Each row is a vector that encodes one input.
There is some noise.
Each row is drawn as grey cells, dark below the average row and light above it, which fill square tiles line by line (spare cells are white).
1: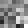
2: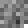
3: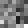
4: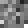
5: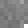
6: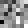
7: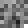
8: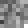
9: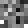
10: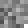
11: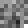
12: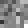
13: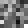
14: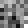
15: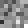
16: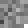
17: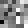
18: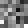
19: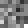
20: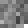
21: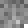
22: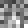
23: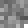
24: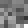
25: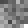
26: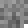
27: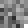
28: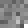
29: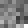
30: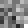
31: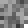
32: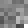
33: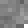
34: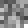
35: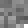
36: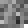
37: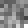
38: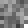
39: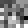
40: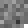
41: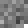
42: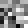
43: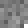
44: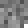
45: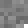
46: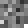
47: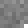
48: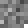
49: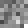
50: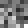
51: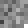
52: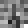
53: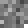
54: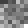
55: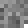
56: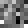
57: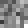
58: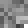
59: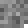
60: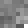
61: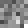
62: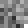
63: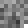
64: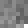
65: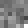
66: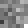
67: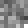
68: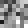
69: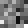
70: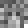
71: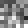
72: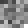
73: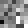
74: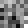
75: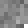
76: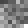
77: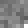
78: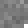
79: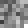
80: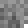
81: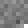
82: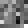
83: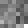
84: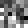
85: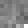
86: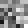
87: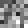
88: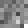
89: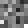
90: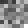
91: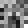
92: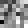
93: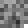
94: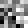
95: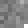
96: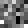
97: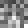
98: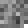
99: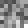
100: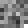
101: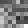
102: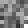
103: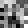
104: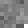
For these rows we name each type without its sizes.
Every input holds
a list of points on a line.
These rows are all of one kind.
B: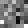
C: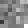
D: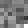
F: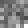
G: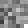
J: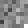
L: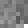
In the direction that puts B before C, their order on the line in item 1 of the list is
G, J, L, B, C, F, D.
